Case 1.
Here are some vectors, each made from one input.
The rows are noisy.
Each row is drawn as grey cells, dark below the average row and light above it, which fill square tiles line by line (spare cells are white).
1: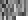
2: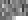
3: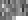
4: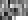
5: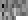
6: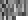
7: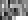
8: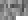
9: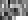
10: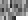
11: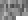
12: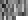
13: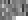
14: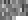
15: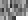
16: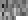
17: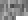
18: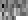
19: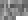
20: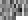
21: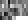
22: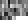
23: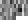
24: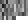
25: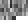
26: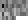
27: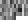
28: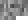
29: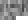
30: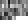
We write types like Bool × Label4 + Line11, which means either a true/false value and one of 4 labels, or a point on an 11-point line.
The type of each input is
Tree7.
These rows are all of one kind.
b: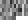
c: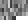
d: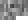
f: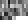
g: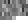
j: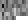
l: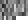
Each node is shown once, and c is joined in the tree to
b and d.
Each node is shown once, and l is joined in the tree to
j.
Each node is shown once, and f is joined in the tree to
g.
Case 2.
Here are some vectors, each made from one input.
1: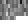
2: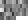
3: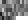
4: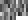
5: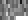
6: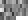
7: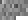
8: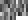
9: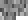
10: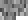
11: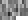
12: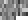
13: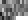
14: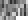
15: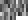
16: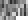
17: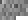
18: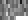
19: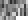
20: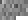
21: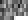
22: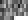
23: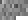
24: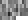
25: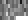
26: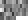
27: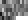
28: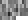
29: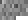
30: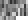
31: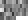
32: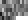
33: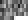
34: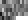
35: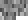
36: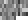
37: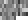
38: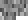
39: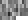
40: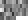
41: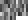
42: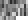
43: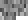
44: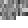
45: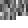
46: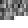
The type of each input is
Tree10.
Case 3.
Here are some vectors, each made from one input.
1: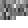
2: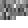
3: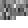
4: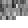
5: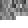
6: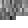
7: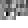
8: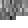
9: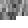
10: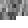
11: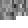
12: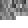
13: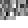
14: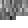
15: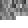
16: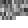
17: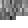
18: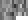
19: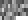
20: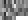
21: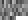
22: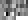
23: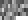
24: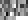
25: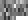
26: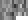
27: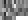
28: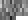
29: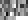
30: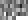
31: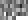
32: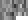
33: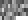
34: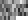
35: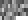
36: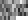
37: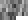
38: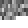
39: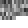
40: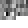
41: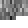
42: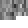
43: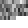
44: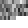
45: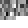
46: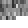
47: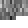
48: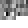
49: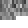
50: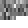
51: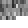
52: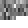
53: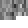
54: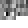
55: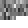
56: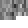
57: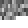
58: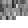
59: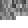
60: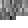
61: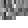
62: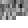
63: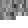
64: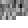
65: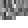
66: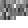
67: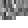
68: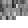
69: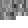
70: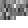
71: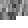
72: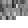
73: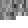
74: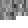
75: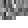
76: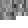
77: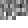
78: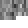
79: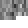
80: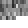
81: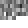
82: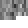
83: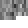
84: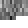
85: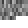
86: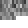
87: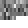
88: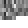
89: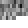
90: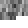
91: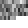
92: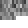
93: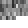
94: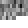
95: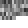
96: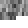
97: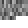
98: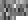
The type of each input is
Line15.
